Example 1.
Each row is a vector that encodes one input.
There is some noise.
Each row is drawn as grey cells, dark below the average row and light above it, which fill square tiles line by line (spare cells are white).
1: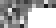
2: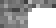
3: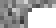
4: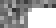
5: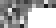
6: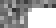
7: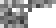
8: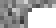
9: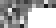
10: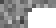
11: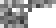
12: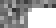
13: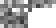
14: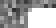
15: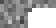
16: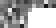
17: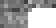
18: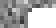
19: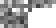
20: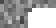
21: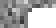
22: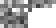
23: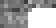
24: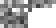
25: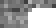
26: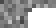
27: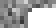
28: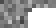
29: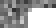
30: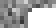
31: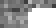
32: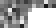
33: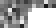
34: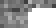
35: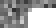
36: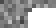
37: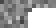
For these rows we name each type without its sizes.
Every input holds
a point on a line.
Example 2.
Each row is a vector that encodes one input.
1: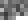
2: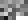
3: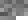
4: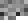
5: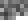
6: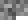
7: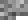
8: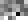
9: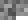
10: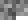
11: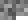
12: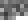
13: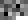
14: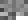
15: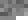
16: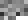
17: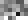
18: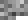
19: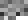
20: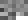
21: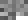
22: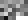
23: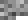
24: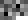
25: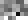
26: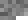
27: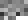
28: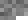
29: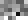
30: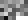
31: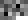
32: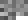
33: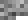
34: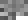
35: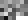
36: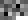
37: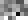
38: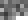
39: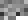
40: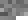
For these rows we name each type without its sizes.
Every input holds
a node of a tree.
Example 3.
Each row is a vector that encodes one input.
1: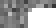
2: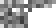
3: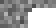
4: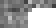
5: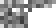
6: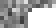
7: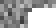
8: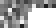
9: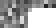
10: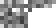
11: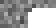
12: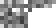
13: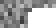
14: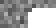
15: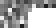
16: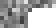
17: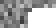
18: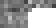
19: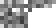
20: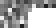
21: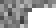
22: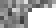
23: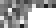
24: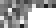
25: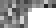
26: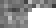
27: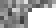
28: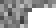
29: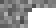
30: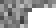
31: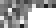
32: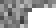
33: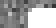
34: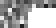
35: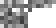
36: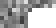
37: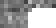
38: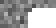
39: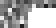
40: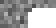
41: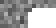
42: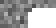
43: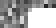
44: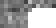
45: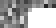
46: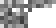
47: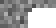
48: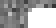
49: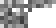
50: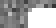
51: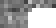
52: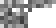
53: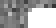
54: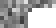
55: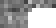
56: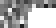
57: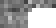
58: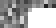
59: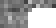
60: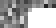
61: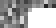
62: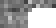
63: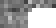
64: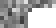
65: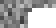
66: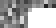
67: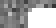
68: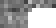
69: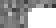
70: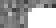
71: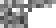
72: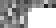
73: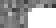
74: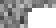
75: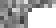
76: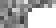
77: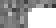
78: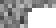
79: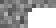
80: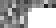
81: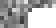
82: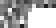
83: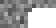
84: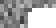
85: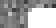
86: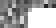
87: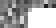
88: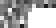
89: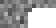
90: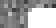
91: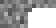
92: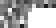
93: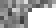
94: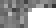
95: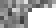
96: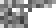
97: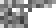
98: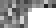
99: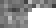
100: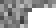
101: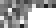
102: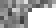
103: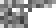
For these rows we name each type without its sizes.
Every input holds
a point on a line.
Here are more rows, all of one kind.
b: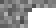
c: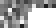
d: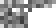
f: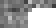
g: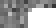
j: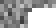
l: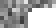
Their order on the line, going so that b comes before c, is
d, l, j, b, f, g, c.
